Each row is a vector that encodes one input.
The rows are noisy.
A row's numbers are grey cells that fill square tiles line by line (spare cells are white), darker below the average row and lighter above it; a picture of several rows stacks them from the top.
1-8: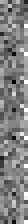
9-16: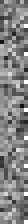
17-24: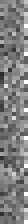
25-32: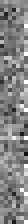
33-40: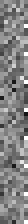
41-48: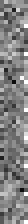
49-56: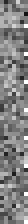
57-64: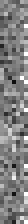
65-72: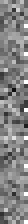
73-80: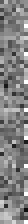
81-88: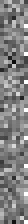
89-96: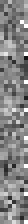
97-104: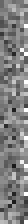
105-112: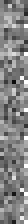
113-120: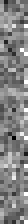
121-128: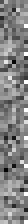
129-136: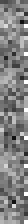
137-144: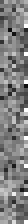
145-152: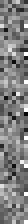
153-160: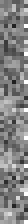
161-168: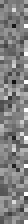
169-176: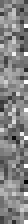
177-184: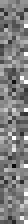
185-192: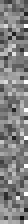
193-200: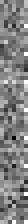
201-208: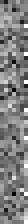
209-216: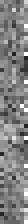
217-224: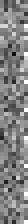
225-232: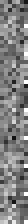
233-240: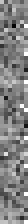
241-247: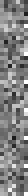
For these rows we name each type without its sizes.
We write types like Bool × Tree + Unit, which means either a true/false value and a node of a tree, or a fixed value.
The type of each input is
Bool × Bool × Bool × Bool + (Circle + Unit) × Line.
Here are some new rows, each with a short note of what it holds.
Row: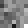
four true/false values
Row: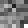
a point on a circle and a point on a line
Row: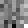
four true/false values
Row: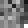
a point on a circle and a point on a line
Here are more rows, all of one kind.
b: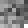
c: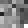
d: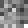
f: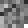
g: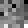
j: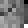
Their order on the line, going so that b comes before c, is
j, g, b, c, d, f.
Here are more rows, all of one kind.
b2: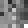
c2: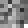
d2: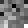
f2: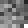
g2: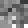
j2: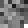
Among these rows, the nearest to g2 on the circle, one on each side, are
b2 and c2.
